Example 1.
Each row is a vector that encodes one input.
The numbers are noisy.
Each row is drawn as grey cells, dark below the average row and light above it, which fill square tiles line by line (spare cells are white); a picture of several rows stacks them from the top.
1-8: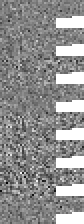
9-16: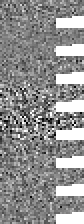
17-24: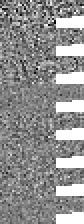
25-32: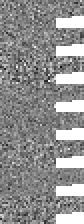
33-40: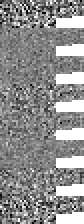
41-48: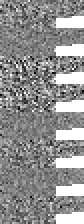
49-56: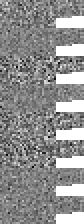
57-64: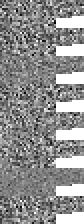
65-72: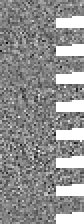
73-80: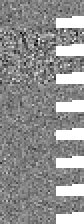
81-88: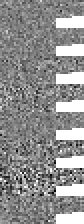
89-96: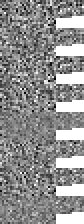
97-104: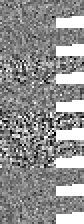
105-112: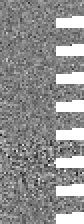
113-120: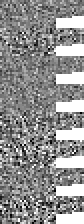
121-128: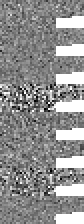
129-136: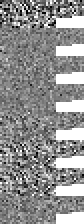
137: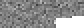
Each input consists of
either a point on an 8-point circle, or a node of a 13-node tree.
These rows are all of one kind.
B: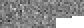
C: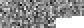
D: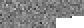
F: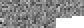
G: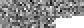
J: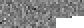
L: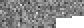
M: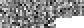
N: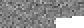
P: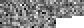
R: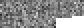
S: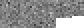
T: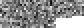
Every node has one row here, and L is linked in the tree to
B and G.
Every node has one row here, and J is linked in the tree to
D and T.
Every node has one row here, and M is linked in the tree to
C and S.
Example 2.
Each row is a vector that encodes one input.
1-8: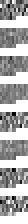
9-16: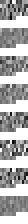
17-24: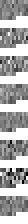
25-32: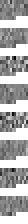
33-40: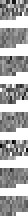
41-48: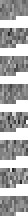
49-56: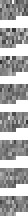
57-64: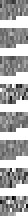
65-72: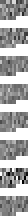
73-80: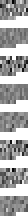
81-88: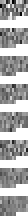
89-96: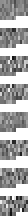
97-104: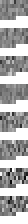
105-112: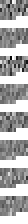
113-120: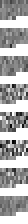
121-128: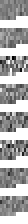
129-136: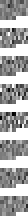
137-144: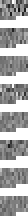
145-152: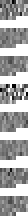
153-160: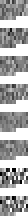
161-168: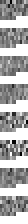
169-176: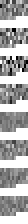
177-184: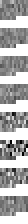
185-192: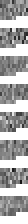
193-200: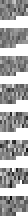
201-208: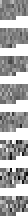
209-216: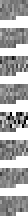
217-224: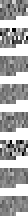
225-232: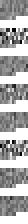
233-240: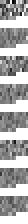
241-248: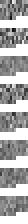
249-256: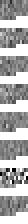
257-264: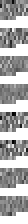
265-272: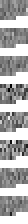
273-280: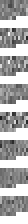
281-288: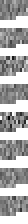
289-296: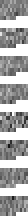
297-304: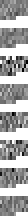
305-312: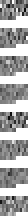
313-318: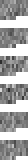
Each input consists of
one of 6 labels and a point on a 12-point line.
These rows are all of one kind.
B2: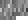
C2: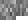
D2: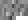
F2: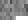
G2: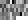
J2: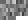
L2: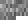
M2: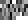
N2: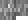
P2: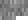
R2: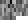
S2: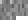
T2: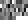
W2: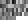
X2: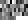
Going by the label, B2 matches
C2, J2, L2 and N2.
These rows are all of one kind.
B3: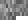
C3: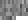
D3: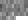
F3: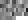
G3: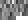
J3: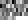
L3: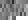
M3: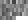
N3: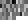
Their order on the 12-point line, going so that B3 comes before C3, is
J3, D3, L3, M3, N3, B3, G3, F3, C3.
